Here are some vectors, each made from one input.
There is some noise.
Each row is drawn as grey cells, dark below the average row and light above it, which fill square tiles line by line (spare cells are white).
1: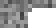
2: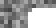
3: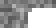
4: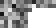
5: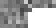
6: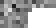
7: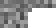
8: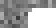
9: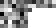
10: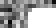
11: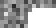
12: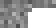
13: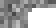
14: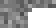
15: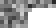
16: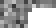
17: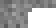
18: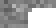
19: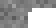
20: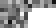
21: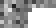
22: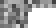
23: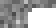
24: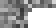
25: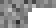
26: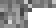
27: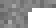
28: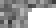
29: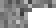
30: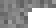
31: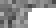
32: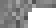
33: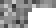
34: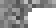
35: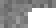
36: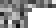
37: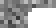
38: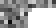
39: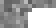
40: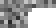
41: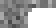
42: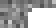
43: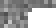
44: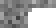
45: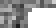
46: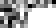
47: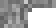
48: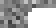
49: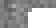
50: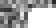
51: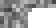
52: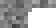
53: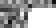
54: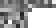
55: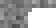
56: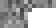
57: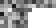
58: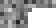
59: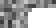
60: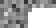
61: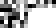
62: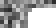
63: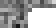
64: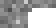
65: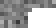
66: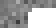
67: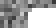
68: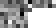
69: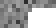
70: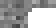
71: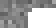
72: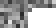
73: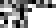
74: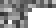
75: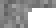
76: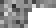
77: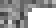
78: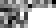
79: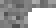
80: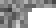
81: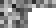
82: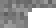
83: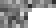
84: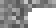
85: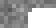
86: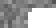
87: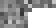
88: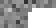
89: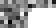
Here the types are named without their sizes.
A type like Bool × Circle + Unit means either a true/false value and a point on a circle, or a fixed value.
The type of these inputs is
(Bool × Bool × Bool × Bool + Unit) × Line.
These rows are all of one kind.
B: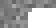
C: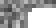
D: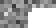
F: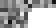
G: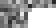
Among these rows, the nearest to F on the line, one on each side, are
D and G.
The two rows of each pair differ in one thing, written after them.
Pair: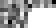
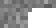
the place on the line
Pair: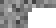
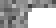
the place on the line
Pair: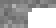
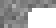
one of the four true/false values
